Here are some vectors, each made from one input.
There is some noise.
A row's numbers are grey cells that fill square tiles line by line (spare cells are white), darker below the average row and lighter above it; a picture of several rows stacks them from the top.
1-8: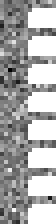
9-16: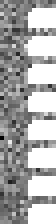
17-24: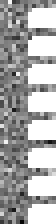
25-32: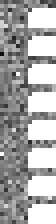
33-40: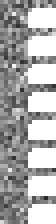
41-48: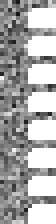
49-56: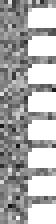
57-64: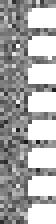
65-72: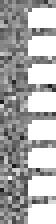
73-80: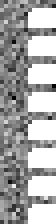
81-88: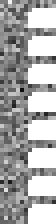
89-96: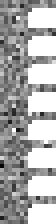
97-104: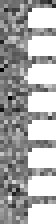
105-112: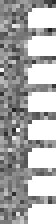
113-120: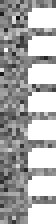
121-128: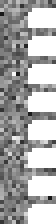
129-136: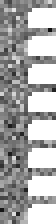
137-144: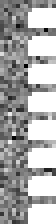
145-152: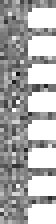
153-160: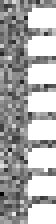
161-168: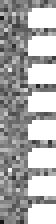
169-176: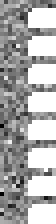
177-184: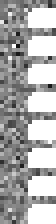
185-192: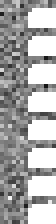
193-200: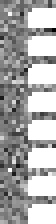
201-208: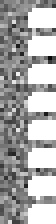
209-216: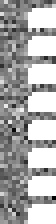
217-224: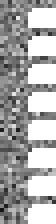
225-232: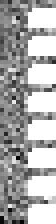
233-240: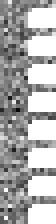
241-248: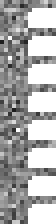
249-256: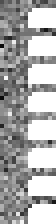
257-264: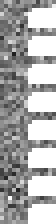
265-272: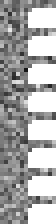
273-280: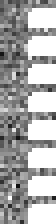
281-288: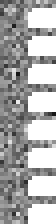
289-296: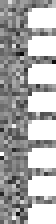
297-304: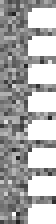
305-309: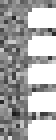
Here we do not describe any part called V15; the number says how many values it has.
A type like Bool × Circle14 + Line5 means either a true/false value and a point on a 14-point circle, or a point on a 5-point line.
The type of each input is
(Bool × Bool × Bool + V15) × Line8 × Tree7.
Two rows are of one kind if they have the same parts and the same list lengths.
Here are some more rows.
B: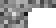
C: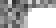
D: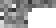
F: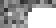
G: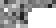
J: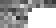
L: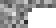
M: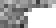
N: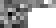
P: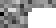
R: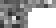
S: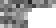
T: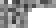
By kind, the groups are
B, C, L, N, P, R
D, F, G, J, M, S, T

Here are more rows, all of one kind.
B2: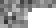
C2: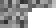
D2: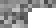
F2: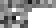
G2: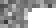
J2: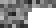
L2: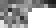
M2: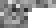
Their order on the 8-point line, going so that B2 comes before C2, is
B2, G2, F2, C2, L2, M2, D2, J2.
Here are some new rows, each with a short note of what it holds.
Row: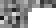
a point on an 8-point line, a node of a 7-node tree and three true/false values
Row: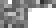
a point on an 8-point line, a node of a 7-node tree and three true/false values
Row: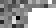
a point on an 8-point line, a node of a 7-node tree and three true/false values
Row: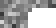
a point on an 8-point line, a node of a 7-node tree and three true/false values
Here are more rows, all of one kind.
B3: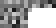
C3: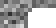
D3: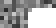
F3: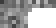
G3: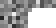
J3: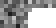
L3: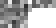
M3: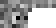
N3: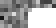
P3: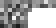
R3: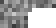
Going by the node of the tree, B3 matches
D3, G3 and N3.
